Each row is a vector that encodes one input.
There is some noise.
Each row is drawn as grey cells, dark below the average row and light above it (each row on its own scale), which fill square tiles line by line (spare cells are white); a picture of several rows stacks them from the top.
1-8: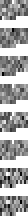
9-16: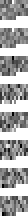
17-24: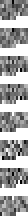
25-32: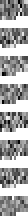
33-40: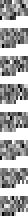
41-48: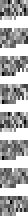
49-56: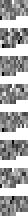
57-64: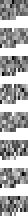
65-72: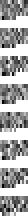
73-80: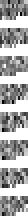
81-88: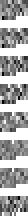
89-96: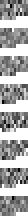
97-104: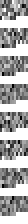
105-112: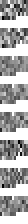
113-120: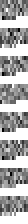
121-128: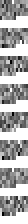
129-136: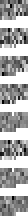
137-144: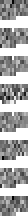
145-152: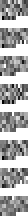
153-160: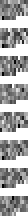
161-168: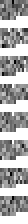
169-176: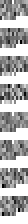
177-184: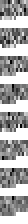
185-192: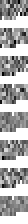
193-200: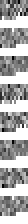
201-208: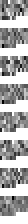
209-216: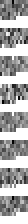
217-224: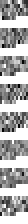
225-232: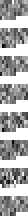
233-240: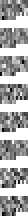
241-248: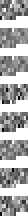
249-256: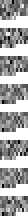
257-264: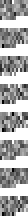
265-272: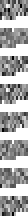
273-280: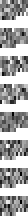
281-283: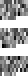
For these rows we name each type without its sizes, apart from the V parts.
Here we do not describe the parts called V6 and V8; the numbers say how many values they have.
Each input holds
a true/false value, together with either a label, a value of V6 and a value of V8, or a node of a tree.
